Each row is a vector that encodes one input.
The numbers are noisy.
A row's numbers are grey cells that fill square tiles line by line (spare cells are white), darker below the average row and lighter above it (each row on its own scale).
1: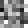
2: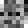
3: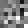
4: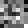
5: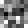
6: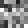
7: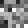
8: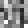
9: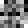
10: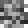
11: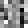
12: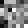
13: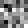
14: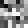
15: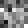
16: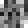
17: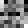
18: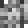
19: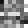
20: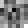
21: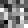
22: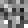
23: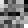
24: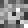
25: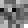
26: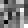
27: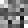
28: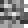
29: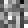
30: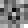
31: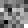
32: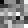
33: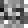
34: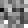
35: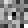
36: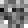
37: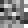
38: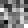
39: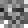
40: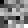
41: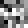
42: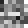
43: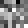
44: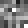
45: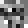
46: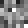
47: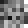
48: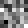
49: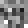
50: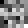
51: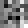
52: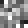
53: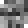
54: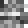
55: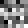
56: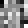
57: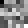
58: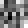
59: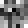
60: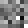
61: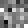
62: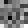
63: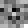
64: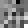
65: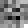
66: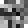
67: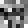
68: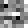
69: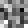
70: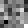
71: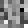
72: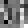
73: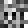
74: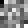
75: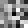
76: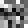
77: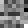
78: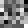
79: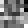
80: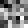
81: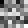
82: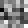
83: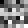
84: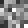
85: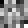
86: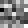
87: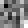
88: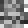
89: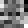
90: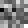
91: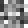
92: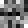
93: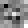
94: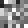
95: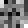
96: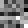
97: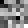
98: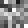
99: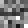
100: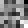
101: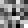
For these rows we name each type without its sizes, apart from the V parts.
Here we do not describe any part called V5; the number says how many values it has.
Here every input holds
a list of items, each a true/false value and a value of V5.
